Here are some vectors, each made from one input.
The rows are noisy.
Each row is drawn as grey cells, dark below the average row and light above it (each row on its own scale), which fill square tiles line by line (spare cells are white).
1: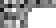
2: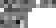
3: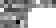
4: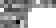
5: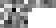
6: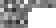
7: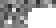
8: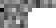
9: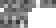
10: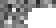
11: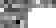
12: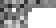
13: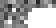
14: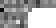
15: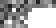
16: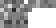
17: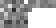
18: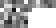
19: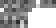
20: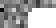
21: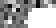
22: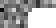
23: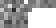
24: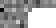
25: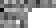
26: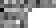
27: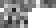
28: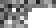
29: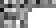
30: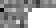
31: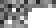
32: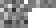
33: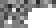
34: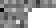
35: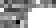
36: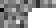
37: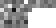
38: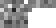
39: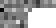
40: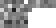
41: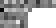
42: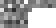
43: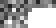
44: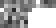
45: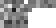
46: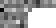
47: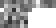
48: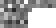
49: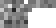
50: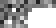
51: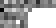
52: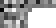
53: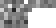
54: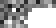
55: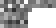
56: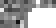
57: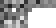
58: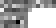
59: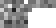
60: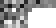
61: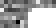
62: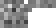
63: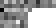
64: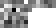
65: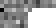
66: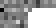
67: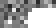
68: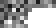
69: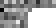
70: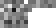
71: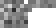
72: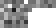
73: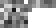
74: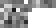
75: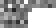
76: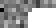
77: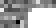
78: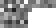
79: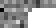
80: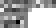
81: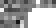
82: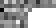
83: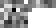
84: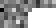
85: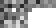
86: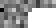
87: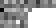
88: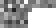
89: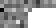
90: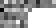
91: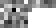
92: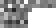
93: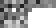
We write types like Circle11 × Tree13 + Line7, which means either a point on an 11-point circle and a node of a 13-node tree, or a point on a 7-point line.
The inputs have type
Bool × Line8.
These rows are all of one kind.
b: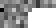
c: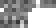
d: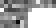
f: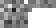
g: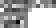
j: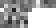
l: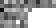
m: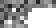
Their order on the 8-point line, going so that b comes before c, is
b, f, l, j, c, m, d, g.
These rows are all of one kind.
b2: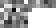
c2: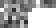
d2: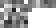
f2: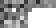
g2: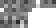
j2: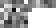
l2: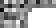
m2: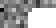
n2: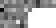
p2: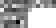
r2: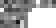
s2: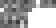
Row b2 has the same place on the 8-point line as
d2 and j2.
